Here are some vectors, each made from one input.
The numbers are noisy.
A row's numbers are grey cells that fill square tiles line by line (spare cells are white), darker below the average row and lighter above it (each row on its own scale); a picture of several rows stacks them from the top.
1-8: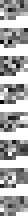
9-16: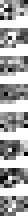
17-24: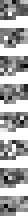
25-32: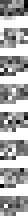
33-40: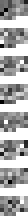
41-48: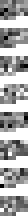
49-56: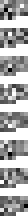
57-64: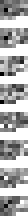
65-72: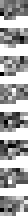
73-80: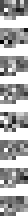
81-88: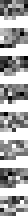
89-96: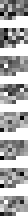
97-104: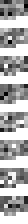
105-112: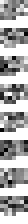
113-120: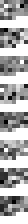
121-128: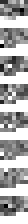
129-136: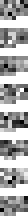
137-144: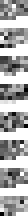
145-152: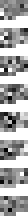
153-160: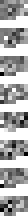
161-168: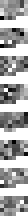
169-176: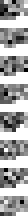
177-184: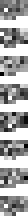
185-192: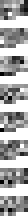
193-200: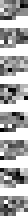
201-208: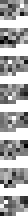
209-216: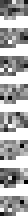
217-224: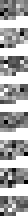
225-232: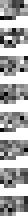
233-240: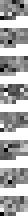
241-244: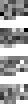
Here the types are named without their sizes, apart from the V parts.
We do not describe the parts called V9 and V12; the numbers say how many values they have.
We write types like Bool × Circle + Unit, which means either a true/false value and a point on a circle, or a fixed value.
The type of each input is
Line × (Line + V12) × V9.
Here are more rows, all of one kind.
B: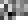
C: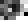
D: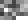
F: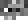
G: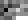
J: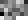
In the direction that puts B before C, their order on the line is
J, F, B, G, C, D.
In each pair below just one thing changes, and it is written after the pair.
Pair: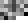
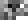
the value of V9
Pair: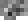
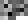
the value of V12
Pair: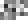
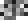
the value of V9
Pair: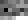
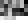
the value of V12
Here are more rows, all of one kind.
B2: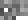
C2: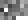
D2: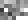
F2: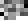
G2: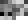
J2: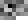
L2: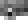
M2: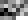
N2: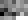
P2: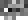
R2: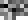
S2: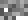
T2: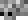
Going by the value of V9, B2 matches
G2, M2, N2 and T2.
